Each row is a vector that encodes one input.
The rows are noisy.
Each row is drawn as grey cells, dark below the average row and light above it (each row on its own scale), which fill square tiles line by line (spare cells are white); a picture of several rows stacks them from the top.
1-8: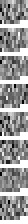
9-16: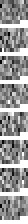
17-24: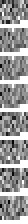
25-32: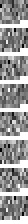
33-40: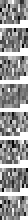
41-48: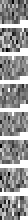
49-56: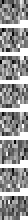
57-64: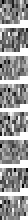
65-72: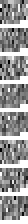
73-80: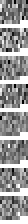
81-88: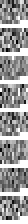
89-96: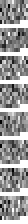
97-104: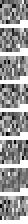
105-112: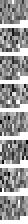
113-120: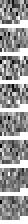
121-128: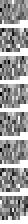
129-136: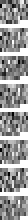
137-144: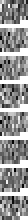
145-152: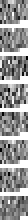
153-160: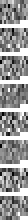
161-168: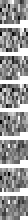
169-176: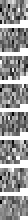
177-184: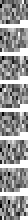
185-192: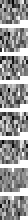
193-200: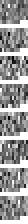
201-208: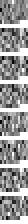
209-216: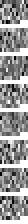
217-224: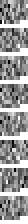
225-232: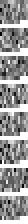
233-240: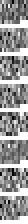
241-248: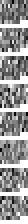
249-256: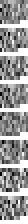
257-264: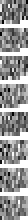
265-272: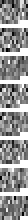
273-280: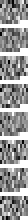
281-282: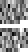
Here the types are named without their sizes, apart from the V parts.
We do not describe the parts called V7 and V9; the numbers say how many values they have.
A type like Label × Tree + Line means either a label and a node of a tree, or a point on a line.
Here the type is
Bool × (Circle + V7) × V9 + Tree + Unit.
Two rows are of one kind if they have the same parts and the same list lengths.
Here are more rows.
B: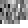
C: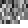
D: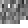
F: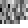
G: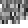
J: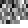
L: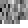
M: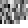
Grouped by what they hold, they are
B, J, L
C, F, M
D
G

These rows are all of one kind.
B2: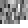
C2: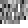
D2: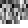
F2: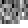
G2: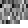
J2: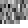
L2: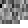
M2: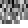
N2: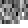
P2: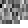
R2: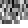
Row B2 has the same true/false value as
C2 and J2.
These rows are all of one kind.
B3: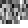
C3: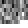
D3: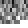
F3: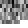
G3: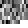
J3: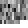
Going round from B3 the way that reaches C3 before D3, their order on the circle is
B3, C3, D3, G3, J3, F3.
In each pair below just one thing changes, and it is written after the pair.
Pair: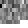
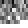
the value of V9
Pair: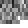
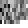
the true/false value
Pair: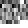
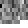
the value of V9
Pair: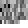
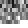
the true/false value
